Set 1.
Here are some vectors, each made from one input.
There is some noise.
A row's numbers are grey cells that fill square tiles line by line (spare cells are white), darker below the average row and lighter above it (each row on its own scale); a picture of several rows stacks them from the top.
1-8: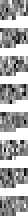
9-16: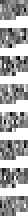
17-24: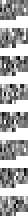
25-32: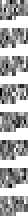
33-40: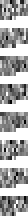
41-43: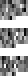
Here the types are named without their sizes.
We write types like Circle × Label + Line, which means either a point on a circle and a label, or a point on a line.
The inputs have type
Bool × Bool × Bool.
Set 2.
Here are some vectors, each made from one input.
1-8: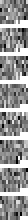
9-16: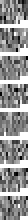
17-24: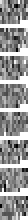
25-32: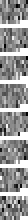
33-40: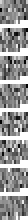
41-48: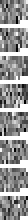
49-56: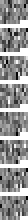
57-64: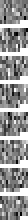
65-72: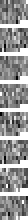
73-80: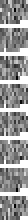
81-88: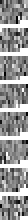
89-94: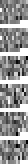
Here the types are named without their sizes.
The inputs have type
Line × Line + Unit.
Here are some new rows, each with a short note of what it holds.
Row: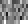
a point on each of two lines
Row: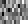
a fixed value
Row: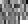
a point on each of two lines
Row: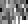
a point on each of two lines
